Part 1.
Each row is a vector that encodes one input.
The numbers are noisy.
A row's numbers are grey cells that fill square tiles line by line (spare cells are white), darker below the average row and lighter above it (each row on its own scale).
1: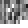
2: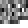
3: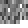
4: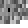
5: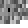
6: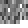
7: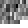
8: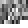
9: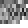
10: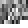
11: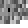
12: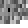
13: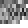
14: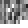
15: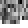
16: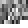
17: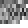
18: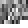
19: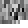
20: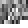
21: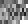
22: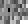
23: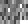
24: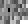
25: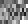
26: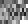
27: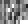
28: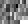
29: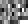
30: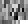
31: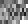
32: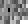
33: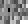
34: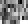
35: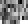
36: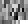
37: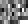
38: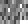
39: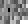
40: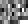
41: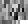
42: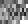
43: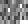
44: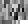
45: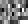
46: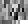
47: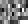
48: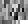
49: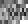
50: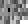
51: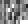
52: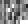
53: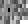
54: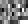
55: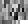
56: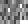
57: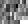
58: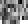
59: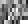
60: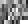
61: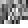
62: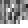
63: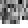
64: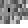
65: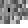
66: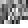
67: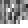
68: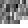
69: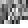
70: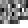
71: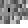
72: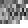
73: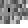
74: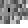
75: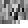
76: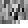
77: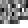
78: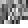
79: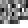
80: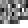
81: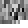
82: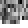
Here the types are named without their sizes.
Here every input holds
a point on a line.
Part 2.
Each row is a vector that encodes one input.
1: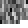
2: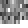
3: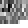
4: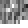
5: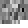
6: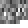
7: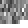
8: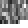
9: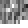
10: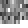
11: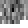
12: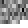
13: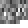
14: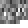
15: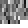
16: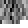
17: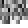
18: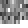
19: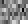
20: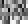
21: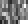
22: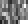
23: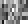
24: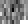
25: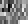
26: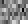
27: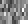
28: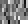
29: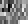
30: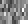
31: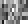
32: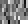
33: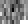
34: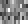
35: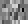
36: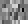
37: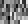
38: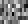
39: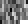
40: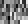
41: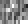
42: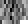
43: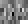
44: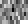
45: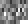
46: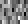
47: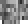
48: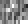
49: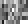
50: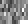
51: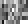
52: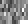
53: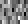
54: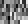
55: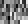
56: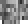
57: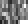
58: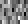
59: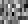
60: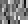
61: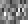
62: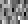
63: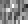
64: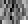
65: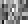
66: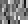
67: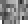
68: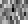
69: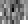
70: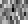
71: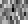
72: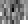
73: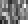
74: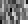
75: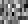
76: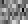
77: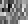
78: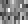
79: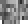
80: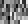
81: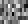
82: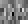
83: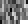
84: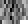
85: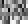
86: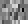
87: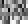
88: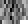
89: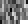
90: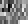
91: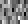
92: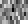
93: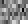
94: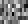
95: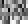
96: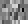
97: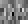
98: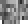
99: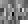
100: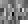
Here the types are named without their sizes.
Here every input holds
a point on a circle.
